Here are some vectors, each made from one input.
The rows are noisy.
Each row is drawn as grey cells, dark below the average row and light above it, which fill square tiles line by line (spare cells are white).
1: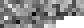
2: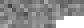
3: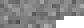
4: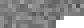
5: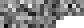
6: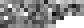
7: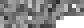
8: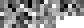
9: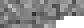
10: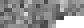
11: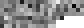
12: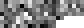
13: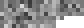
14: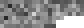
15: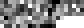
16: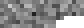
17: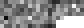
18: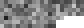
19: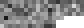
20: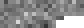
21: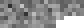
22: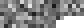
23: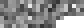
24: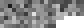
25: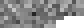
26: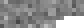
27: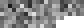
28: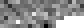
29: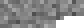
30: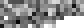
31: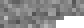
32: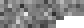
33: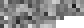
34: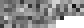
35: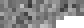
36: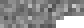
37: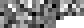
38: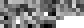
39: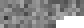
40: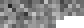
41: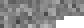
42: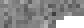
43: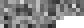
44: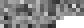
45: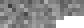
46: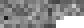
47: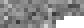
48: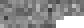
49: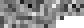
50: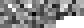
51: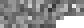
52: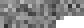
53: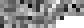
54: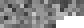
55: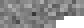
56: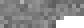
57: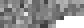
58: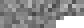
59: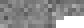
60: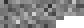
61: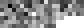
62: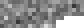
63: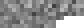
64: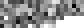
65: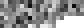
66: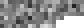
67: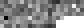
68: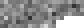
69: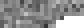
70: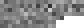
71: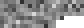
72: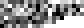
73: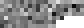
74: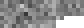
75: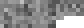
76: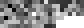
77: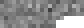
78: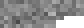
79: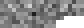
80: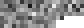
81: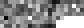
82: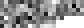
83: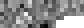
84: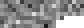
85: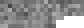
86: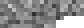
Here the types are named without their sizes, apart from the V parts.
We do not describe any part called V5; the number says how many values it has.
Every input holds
a point on a line, together with either a point on a line, or three true/false values and a value of V5.
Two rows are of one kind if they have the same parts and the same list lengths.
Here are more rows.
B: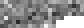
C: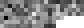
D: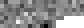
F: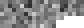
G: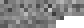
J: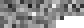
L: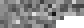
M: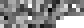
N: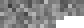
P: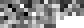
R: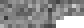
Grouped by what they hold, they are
B, C, F, M, N, P, R
D, G, J, L

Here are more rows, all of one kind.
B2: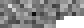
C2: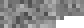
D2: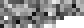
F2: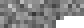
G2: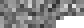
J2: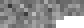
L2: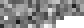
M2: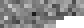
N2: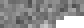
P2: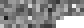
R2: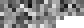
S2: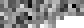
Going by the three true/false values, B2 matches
D2, F2, P2 and R2.
